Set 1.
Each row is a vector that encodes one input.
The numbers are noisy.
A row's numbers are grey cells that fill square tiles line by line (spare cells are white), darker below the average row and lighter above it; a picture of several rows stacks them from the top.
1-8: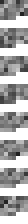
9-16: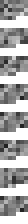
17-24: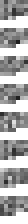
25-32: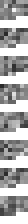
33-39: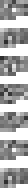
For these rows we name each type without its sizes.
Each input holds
either a point on a line, or three true/false values.
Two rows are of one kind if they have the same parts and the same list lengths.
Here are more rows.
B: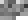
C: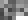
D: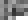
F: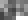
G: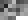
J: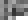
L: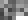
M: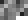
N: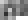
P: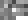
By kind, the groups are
B, D, J, M, N, P
C, F, G, L

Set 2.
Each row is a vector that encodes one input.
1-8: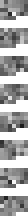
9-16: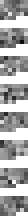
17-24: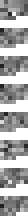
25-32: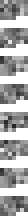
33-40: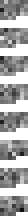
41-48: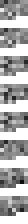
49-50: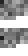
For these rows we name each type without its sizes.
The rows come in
2 kinds.
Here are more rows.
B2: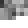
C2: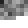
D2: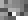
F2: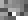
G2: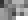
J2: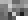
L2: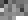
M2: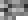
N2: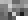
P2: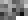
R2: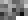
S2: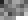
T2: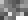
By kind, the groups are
B2, C2, G2, L2, S2, T2
D2, F2, J2, M2, N2, P2, R2

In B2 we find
three true/false values.
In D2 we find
a point on a line.
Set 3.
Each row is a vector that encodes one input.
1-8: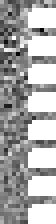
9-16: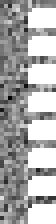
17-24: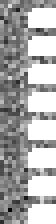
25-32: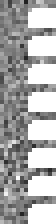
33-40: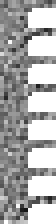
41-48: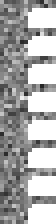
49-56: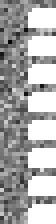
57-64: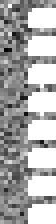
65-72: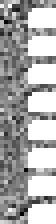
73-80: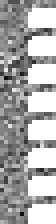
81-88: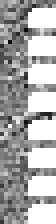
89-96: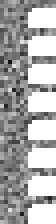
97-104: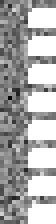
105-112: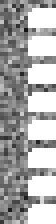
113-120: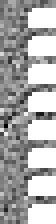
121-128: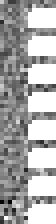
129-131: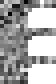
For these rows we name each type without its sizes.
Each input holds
either a point on a line, or four true/false values.
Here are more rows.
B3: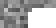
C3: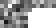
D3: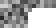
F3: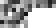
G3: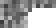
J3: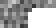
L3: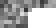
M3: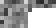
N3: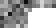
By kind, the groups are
B3, C3, J3, L3
D3, F3, G3, M3, N3

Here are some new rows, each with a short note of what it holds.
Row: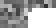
four true/false values
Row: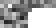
a point on a line
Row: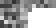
four true/false values
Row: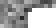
a point on a line
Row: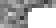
a point on a line
